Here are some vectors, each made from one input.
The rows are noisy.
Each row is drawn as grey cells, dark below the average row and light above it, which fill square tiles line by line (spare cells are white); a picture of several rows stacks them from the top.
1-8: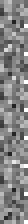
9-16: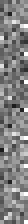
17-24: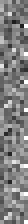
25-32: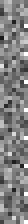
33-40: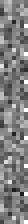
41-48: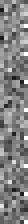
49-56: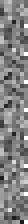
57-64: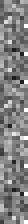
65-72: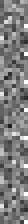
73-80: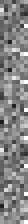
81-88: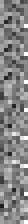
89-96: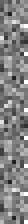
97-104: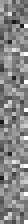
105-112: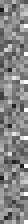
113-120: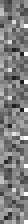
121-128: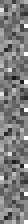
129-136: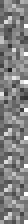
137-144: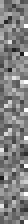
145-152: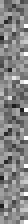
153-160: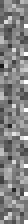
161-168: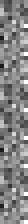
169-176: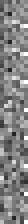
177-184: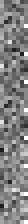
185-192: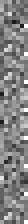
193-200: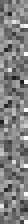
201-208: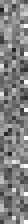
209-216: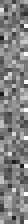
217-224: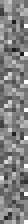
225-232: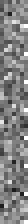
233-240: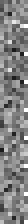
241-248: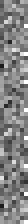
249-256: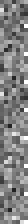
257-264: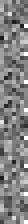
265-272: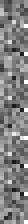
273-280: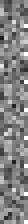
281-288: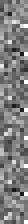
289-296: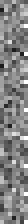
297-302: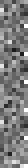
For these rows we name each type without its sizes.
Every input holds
three true/false values.
